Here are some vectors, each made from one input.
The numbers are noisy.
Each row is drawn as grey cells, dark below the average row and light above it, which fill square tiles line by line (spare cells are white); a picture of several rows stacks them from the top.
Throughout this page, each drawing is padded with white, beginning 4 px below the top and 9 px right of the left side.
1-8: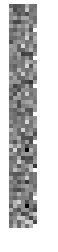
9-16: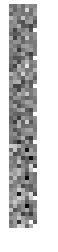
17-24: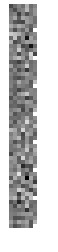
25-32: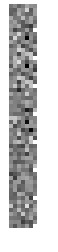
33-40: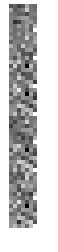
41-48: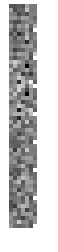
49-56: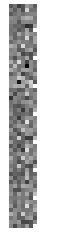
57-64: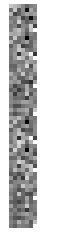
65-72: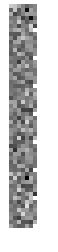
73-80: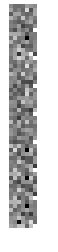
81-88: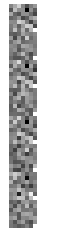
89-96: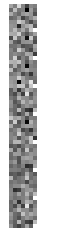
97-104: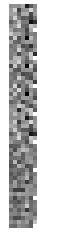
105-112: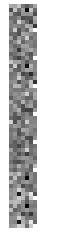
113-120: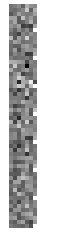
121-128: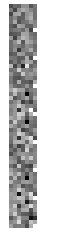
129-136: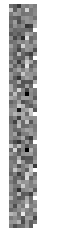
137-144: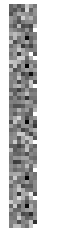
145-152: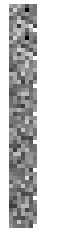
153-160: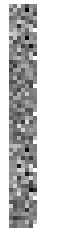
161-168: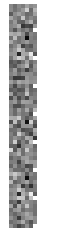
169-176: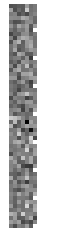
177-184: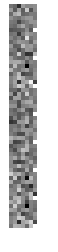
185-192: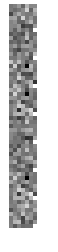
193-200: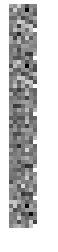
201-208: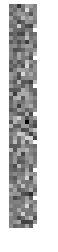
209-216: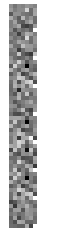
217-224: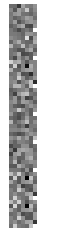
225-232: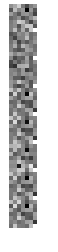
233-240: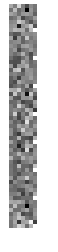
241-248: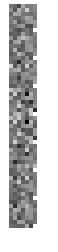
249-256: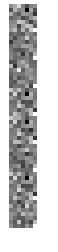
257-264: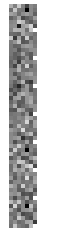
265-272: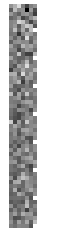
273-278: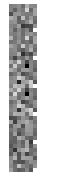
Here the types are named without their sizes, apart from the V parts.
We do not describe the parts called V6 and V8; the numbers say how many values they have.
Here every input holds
either a node of a tree, a value of V6 and a value of V8, or a list of points on a line.
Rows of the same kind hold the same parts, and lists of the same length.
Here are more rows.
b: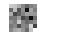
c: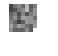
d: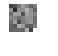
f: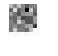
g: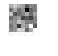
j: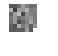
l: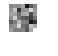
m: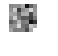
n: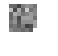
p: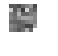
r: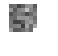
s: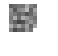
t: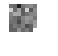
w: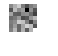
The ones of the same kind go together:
b, f
c, d, j, n, p, r, s, t
g, w
l, m

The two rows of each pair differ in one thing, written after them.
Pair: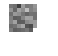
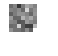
the node of the tree
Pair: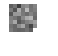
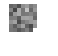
the value of V6
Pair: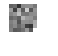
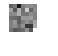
the value of V6
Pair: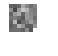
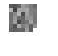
the value of V8
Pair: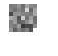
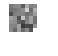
the value of V6
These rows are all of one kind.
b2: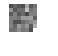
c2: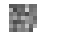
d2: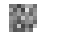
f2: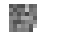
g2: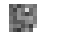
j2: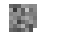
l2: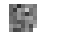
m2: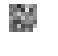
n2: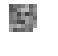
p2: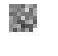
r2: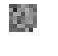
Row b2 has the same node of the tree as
c2 and f2.
